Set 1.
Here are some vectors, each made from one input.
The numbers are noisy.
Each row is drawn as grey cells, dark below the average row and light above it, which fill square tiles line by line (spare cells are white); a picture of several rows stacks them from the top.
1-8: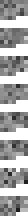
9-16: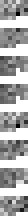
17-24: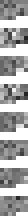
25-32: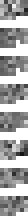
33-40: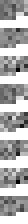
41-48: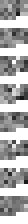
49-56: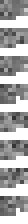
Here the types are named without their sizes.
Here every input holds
a label and a true/false value.
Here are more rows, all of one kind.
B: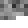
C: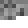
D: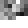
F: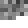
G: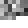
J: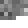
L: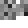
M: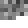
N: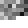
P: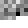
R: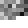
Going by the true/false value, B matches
C, F, J and M.
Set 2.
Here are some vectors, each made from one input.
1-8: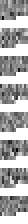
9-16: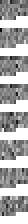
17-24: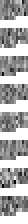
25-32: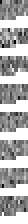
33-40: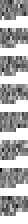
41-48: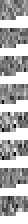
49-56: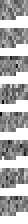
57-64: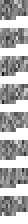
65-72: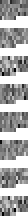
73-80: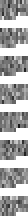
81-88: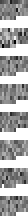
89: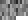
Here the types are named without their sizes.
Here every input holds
a list of points on a circle.
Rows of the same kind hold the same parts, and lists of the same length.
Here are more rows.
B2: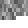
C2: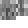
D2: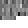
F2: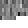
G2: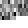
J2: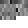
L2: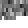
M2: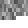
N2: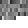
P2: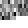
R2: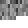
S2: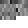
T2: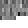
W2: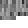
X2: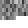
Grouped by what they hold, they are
B2, D2, F2, J2, M2, N2, R2, S2, T2, W2
C2, L2, X2
G2, P2

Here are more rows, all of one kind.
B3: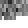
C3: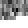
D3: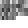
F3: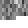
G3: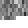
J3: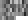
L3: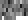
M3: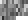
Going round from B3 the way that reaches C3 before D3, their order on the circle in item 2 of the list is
B3, F3, G3, M3, C3, D3, J3, L3.
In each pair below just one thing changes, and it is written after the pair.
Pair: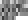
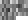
the place on the circle in item 2 of the list
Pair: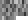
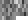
the place on the circle in item 2 of the list
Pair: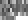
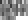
the place on the circle in item 2 of the list
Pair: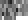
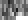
the place on the circle in item 2 of the list
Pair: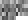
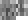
the place on the circle in item 2 of the list
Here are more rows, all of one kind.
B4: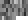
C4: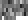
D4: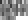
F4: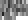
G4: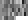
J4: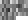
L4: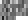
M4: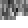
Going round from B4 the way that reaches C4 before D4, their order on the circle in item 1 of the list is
B4, C4, M4, F4, D4, J4, L4, G4.
